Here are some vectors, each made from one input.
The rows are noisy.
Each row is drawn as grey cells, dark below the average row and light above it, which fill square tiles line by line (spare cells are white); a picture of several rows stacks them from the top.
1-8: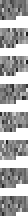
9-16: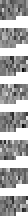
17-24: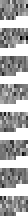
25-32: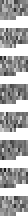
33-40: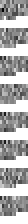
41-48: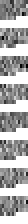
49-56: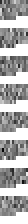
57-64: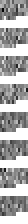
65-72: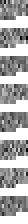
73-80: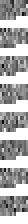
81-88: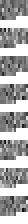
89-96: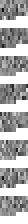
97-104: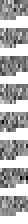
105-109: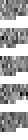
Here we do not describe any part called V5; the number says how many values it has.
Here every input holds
a value of V5, together with either a point on a 6-point line, or a point on an 8-point line.
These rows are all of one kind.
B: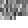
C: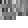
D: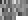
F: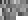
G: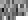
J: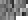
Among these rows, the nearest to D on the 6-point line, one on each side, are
C and G.
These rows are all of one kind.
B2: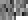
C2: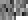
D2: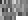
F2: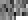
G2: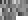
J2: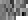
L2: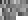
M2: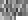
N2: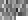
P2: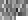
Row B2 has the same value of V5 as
C2, F2 and J2.
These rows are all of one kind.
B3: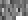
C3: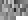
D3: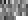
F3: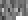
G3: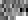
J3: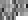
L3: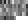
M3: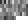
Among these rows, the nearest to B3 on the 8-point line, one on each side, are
C3 and M3.
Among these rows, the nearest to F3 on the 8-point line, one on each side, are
D3 and G3.
